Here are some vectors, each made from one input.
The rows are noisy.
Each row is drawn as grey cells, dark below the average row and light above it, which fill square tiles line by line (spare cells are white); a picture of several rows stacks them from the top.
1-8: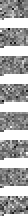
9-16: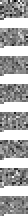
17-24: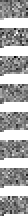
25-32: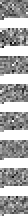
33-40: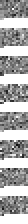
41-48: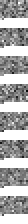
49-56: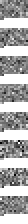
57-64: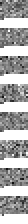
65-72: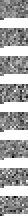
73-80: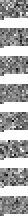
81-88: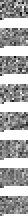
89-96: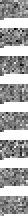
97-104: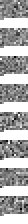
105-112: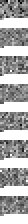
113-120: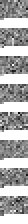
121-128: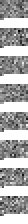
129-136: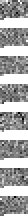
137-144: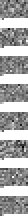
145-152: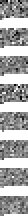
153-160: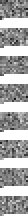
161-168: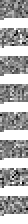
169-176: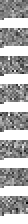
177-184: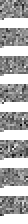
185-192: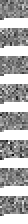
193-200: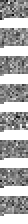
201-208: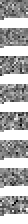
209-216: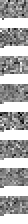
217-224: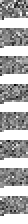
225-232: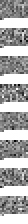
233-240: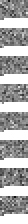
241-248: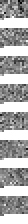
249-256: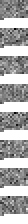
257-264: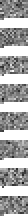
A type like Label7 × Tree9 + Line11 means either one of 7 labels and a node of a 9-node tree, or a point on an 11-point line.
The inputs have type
Bool × Circle5 + (Tree9 + Tree10) × Tree10 + Unit.
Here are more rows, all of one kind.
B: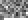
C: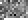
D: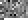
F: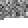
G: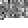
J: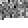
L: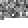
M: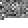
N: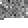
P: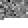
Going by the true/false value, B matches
F and L.
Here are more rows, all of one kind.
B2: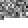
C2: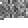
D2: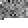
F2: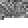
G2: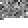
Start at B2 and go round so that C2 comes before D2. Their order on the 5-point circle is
B2, F2, C2, G2, D2.
